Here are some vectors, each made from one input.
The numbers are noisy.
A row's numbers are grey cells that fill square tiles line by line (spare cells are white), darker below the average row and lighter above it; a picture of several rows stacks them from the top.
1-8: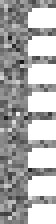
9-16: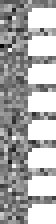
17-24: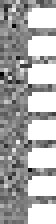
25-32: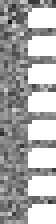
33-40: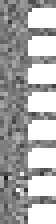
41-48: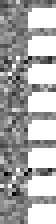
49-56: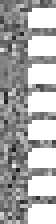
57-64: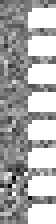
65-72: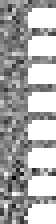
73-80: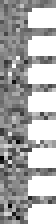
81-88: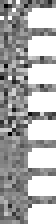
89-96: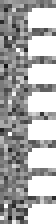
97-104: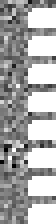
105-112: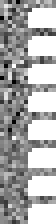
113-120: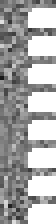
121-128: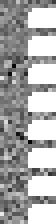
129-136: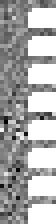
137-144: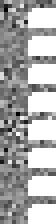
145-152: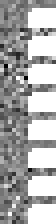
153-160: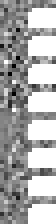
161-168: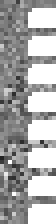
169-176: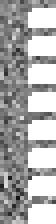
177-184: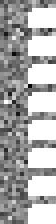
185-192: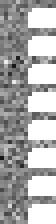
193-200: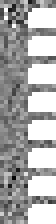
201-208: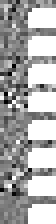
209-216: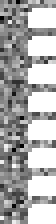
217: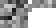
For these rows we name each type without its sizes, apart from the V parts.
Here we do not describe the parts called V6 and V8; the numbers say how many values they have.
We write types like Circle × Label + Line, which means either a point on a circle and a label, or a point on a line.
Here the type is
Bool × (Label + V6 × V8).
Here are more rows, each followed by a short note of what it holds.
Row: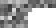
a true/false value, a value of V6 and a value of V8
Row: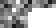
a label and a true/false value
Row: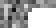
a label and a true/false value
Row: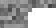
a true/false value, a value of V6 and a value of V8
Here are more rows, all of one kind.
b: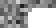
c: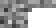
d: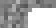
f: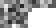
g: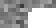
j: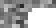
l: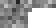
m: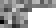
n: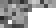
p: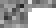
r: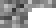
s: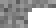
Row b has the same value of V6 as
c, r and s.
